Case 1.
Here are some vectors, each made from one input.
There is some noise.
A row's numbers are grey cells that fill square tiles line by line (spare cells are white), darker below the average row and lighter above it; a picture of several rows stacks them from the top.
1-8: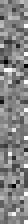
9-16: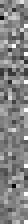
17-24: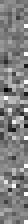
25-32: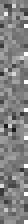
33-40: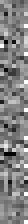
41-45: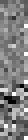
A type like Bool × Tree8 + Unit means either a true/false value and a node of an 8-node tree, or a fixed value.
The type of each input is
Line9.
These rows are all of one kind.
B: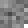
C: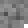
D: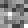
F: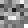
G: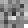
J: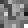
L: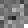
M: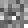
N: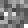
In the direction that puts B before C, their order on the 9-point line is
F, G, M, B, C, N, D, L, J.
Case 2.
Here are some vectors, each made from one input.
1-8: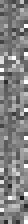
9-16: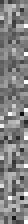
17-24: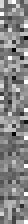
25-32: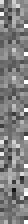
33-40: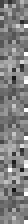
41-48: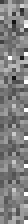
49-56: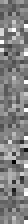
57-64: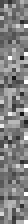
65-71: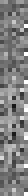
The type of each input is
Circle11.
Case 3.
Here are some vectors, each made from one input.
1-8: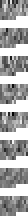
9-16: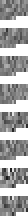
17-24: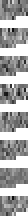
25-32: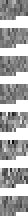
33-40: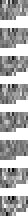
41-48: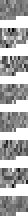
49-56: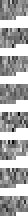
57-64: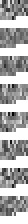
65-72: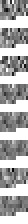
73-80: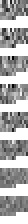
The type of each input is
Line11.
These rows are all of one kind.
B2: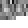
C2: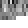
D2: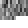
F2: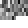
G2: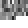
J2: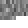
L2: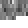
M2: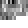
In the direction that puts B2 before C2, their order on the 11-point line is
F2, G2, D2, L2, J2, B2, C2, M2.
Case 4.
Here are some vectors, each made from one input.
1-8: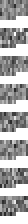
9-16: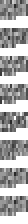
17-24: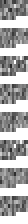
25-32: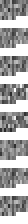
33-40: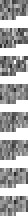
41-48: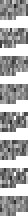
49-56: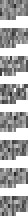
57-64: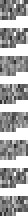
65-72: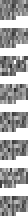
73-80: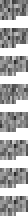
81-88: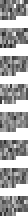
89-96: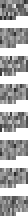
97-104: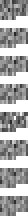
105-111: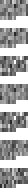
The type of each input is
Circle9.
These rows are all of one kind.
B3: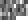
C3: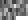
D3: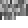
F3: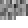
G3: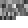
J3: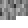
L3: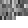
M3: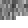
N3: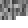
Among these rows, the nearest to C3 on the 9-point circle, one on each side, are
B3 and N3.
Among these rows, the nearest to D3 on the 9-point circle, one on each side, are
F3 and L3.
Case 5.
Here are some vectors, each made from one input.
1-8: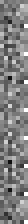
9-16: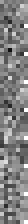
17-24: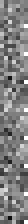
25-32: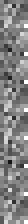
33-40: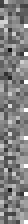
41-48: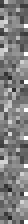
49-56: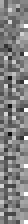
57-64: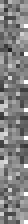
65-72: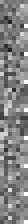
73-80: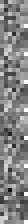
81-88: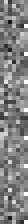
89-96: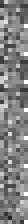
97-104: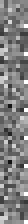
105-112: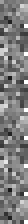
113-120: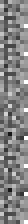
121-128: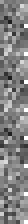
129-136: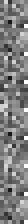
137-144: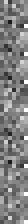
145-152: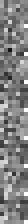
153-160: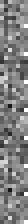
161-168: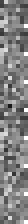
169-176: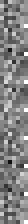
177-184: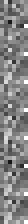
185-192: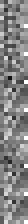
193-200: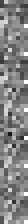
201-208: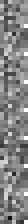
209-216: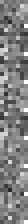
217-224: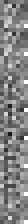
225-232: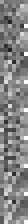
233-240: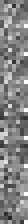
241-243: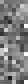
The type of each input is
Circle6.
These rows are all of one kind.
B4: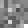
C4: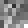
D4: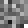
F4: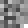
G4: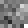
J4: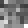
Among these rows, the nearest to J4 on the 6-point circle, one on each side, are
C4 and D4.
